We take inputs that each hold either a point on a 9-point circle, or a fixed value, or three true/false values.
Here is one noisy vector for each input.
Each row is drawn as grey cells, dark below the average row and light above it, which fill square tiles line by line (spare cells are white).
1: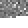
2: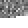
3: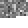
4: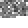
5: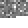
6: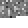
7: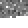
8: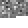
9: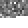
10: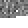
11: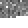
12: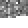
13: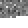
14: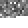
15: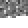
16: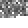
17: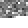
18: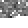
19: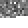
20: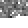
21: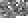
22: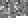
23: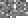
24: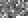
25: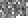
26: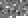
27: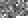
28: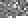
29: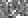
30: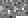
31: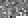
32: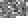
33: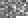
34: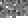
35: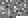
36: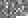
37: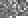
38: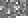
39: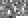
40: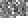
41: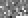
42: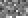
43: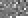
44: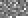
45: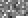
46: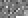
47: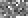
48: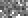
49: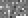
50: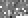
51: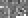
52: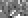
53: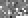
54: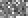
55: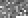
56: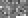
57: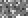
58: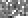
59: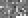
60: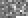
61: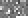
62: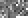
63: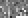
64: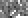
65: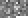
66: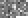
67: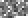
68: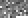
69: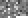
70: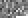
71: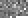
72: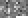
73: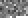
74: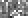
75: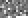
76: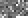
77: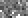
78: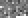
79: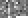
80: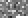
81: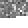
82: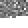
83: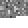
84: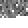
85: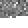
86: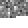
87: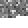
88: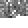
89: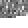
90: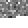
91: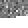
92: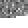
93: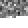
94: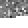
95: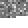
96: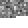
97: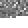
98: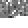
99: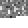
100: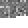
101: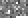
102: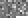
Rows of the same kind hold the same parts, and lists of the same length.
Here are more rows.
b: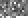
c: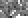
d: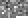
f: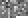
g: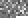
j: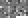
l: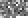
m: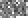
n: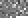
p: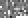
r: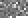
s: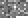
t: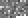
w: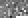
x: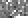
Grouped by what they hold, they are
b
c, l, m, x
d, f, g, j, n, p, r, s, t, w

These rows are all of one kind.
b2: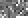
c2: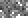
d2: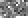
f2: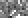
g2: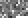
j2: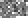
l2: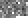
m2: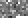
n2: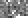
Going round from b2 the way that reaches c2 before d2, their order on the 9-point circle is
b2, g2, m2, n2, f2, c2, l2, j2, d2.
